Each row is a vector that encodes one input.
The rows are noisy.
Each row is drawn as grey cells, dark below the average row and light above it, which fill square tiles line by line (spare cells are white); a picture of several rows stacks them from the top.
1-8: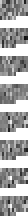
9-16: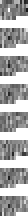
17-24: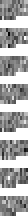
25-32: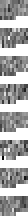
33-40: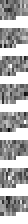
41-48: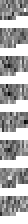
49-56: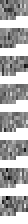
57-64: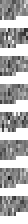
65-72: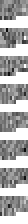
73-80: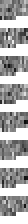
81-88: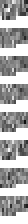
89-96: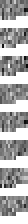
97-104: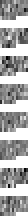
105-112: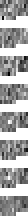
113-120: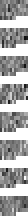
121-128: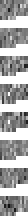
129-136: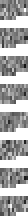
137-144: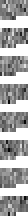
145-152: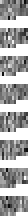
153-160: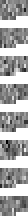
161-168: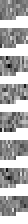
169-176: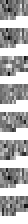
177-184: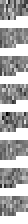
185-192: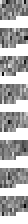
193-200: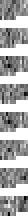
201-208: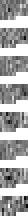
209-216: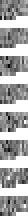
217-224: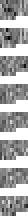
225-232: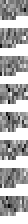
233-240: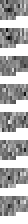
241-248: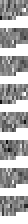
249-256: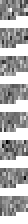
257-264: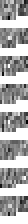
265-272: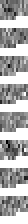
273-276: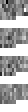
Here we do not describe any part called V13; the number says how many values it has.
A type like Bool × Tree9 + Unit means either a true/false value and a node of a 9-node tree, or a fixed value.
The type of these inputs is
((Circle8 + Unit) × (Tree12 + Unit) + V13) × Line7.
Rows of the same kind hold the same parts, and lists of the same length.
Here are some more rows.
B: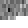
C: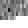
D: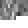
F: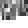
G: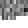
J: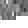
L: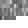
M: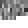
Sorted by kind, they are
B, C, G
D, M
F
J
L

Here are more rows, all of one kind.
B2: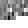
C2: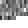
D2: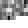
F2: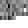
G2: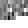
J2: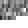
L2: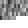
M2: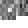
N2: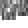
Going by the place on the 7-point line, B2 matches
D2 and G2.
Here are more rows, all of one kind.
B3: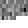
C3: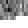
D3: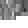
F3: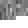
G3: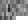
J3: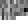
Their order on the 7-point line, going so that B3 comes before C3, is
J3, B3, D3, F3, G3, C3.
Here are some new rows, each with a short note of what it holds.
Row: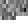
a point on a 7-point line
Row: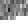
a point on a 7-point line and a node of a 12-node tree
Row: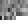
a point on an 8-point circle, a point on a 7-point line and a node of a 12-node tree
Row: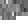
a point on a 7-point line
